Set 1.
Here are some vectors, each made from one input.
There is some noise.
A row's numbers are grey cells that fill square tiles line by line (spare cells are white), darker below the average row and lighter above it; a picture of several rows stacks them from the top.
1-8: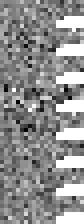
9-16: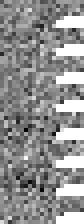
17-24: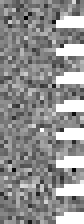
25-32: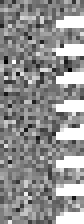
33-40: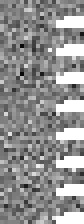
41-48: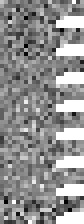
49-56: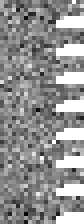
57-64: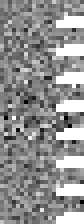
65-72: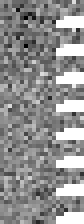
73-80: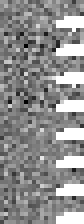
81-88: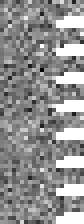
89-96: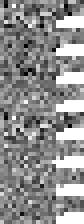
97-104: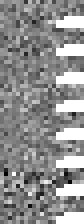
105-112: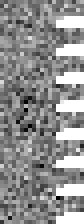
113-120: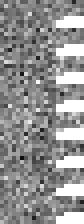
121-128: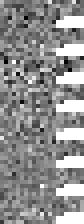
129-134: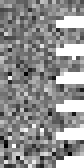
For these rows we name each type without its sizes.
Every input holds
a list of items, each a point on each of two lines.
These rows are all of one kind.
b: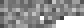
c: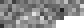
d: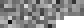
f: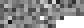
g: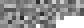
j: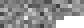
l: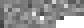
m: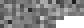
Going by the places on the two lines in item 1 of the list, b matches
c and j.
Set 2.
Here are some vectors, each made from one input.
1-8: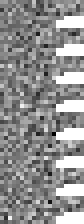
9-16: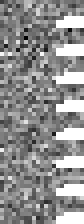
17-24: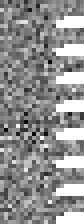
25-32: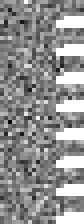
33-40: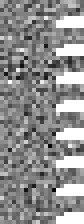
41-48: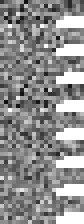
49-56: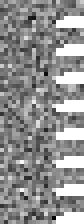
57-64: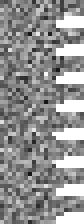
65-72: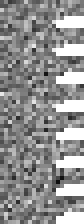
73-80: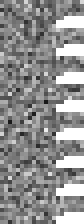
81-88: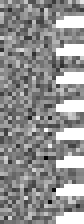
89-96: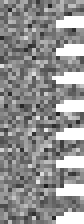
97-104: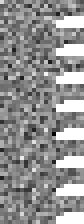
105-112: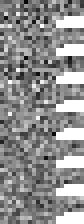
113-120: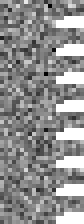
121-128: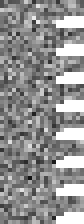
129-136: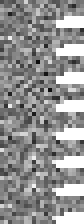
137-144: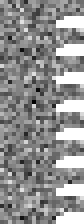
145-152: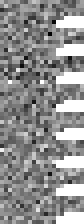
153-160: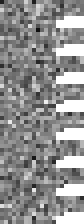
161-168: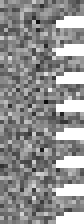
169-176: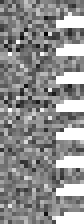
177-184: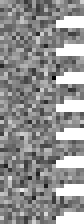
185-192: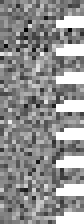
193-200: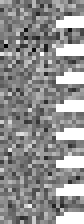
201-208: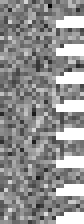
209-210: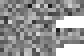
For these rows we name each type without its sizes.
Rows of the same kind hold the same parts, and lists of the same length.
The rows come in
3 kinds.
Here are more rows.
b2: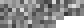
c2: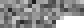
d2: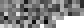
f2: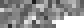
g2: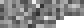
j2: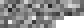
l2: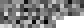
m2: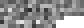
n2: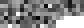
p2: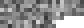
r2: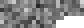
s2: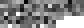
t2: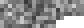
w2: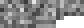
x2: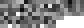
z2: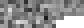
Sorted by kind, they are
b2, c2, g2, j2, r2, t2, w2
d2, l2, n2, s2, x2
f2, m2, p2, z2

